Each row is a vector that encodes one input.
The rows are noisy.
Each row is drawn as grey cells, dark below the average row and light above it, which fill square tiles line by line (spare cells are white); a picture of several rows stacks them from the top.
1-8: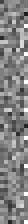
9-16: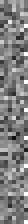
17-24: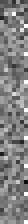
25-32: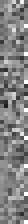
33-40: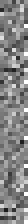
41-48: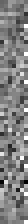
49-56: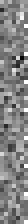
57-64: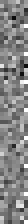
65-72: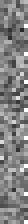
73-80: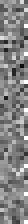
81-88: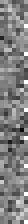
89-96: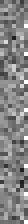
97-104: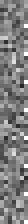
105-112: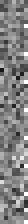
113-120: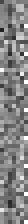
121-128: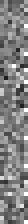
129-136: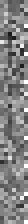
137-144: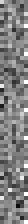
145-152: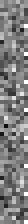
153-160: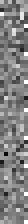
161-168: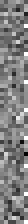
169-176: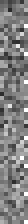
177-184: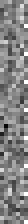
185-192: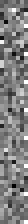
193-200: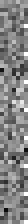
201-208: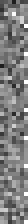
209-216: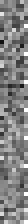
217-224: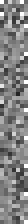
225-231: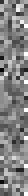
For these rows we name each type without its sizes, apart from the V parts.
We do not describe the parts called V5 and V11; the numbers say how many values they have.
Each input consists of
either a fixed value, or a label and a true/false value, or a value of V5 and a value of V11.
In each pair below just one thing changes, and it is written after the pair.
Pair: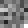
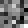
the label
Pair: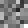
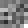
the label
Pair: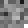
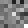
the true/false value
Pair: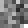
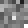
the true/false value
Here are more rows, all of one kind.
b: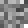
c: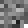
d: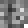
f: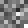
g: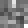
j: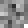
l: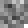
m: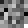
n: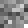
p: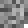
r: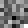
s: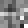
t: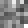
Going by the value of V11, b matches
c and p.
